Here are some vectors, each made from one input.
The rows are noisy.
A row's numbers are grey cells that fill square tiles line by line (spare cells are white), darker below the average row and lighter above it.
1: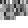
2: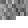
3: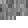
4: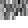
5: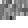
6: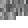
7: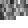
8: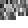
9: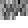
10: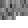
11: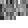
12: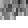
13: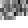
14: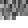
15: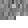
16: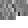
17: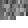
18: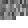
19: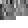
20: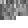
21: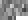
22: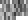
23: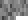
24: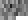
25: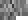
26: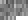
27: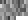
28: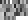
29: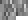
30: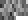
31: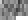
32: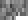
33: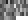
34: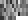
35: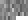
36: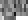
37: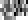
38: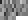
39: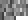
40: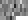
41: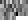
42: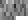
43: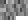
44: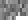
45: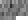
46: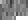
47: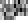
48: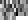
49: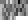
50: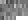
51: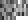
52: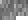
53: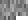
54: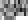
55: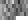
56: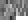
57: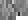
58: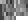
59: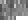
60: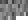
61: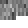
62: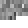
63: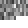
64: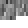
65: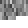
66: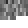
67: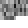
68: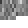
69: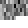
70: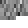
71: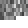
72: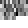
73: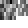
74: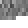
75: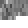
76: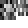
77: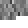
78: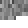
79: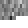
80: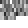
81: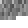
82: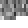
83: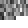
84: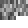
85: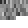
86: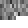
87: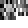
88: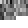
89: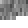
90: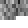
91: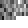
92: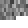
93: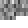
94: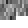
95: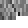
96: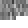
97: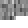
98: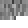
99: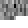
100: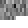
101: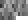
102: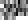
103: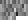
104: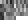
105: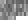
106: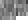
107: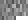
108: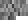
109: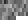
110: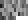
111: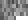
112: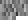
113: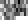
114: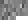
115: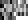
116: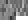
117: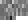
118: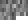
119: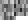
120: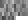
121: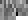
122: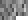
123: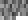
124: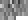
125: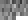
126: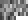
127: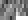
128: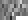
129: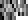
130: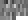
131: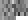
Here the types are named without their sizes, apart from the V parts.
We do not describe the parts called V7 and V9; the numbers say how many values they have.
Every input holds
a point on a line, together with either a true/false value and a value of V7, or a value of V9.
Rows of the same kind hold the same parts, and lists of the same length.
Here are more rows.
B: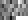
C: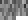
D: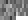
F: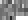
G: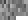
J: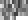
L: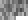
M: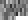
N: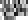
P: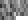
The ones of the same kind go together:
B, D, F, G, N
C, J, L, M, P

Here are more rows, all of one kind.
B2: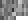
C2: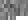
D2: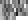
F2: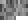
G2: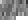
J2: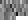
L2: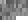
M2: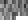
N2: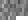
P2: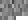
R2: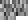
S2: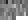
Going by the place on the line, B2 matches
D2, J2 and R2.
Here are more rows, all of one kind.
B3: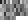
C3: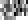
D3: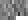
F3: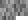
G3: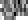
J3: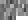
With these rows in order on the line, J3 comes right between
C3 and G3.
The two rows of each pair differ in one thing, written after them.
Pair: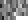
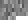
the value of V7
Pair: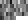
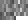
the place on the line
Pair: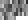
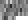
the place on the line
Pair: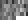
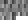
the value of V7
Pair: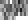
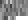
the true/false value
